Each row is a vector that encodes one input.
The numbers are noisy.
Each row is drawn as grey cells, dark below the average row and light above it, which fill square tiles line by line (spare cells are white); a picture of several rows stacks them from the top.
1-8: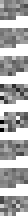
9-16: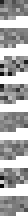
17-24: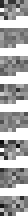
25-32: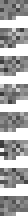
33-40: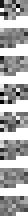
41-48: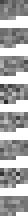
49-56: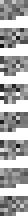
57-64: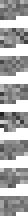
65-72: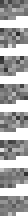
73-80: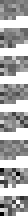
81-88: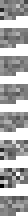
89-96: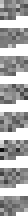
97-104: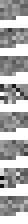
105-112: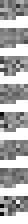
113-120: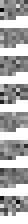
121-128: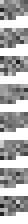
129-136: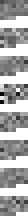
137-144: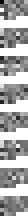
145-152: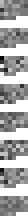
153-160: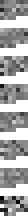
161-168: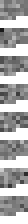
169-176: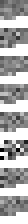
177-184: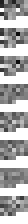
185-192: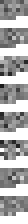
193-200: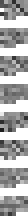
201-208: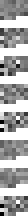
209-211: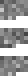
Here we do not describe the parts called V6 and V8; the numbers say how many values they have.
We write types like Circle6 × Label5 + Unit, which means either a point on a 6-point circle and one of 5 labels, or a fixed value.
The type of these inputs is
List3(Line4) × V8 + V6 × V6.
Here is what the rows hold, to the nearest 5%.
About 10% of them hold two values of V6. The rest hold a value of V8, together with a list of up to three points on a 4-point line.
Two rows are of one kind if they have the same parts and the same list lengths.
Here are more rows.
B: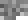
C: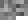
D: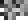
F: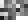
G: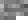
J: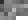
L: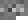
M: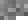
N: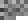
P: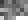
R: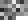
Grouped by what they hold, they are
B, M, N, P
C
D, L
F, G
J, R

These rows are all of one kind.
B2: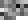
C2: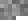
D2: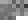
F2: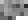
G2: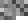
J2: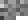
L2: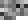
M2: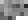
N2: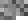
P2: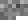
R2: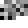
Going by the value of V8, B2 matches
F2, L2, M2 and R2.
